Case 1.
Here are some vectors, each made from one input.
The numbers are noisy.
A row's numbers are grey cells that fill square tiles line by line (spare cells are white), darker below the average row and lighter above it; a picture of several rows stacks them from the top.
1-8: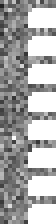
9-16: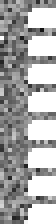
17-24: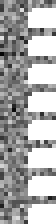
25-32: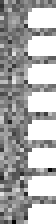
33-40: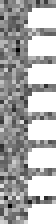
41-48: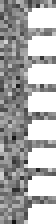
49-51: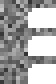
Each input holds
three true/false values.
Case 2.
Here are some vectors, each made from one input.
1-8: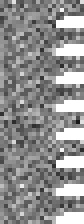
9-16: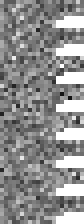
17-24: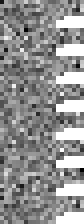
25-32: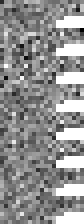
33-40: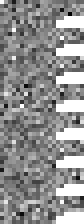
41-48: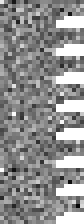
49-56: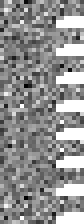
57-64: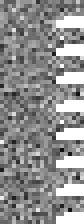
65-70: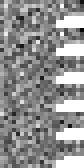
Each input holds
one of 6 labels.
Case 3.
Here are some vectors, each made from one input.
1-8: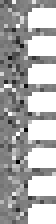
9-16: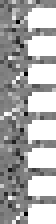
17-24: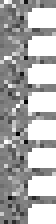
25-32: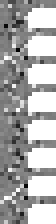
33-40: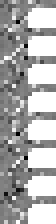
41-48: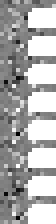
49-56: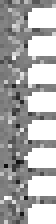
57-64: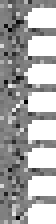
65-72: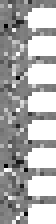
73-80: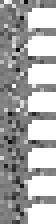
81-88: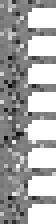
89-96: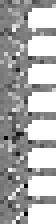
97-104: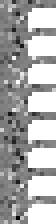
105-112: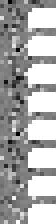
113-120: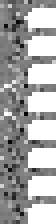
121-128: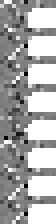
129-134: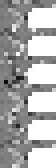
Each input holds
one of 9 labels.
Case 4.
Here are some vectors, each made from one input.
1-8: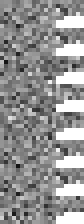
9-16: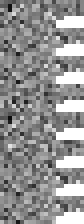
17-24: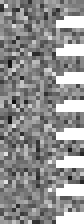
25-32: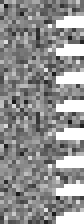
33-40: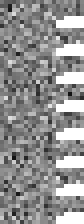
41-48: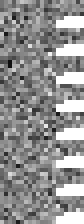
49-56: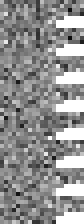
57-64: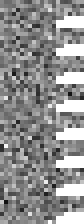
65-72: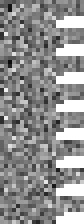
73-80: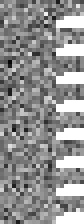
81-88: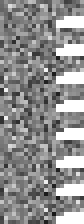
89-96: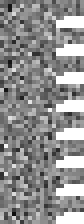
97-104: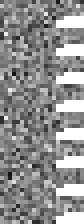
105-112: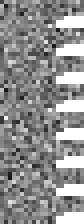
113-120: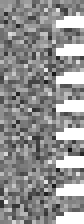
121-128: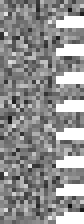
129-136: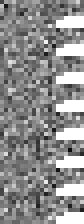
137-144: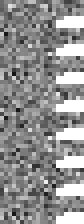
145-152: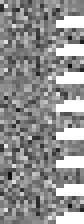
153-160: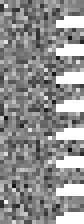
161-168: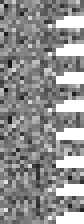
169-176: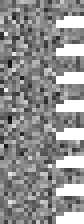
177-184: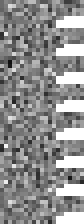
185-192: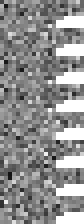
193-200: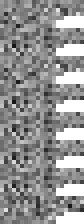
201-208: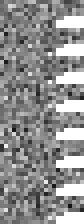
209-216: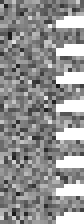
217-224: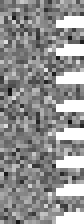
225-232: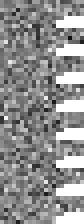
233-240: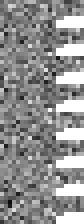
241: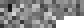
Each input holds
one of 9 labels.
